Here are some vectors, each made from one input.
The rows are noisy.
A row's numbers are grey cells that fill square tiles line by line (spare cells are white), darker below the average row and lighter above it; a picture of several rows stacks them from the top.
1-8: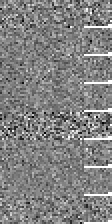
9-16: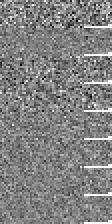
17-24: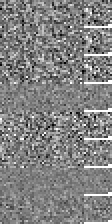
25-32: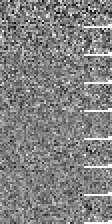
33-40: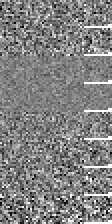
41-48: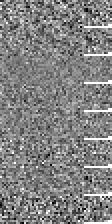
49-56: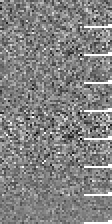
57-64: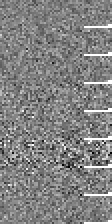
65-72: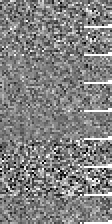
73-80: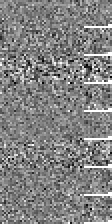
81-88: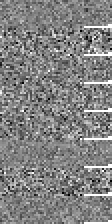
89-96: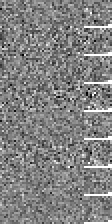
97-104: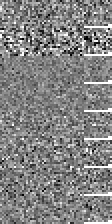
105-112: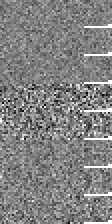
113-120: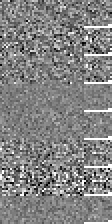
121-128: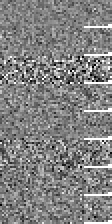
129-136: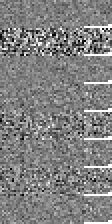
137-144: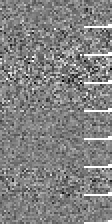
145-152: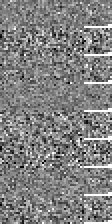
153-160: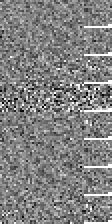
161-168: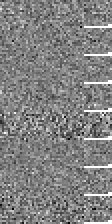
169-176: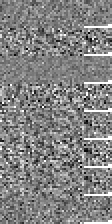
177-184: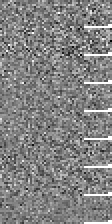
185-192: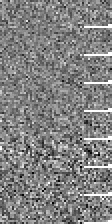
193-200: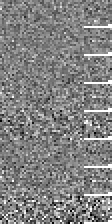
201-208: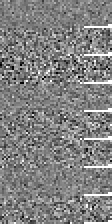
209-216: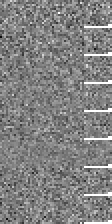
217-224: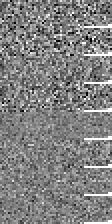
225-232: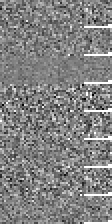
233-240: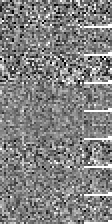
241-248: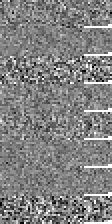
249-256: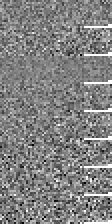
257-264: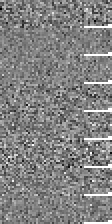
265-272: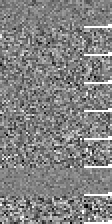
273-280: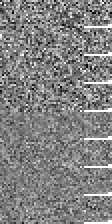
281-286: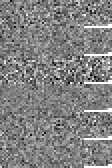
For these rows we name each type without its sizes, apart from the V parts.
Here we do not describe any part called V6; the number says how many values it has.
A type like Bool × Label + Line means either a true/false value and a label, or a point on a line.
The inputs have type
Bool × Circle × (Label + (Tree + Unit) × V6) + List(Line).
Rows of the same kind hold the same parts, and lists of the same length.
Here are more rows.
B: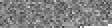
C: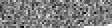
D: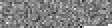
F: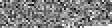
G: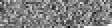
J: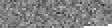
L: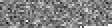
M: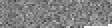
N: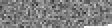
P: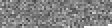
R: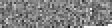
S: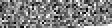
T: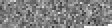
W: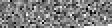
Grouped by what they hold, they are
B
C, N
D, R
F, G, P, S, T
J
L, M, W

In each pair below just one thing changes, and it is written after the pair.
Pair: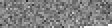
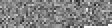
the node of the tree
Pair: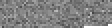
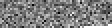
the true/false value
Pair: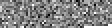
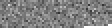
the node of the tree
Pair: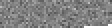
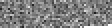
the value of V6
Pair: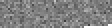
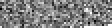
the true/false value
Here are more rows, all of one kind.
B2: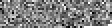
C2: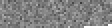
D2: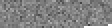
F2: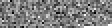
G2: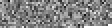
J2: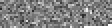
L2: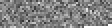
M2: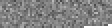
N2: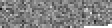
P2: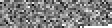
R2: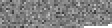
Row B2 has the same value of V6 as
F2, N2 and R2.
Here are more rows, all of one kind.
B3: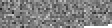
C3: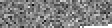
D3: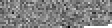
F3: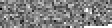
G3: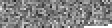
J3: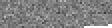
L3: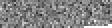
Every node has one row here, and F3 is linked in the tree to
B3, C3 and L3.
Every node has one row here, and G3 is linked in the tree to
L3.
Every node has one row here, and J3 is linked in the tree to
C3.
